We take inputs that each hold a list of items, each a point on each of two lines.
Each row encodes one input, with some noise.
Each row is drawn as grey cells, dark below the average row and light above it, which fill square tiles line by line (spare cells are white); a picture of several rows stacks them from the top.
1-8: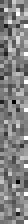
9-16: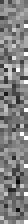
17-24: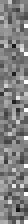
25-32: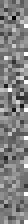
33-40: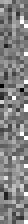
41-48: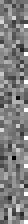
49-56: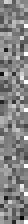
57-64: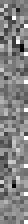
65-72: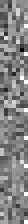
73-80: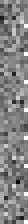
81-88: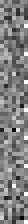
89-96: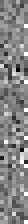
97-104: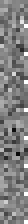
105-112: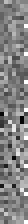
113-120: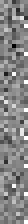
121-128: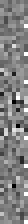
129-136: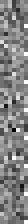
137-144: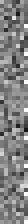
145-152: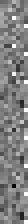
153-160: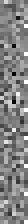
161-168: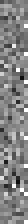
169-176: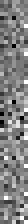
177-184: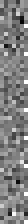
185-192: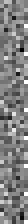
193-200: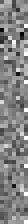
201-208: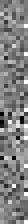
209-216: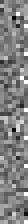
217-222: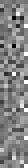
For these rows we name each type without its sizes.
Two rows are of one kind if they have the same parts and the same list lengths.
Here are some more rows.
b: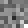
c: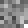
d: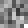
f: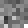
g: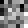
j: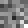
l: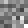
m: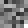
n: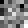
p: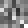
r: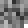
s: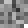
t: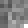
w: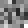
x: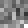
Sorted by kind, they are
b, f, j, l, p, t, x
c, d, m
g, n
r, s, w

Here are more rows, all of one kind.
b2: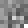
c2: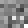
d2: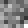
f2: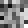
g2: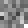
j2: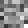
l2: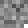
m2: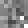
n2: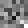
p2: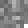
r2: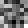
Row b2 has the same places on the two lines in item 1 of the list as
c2, d2 and m2.
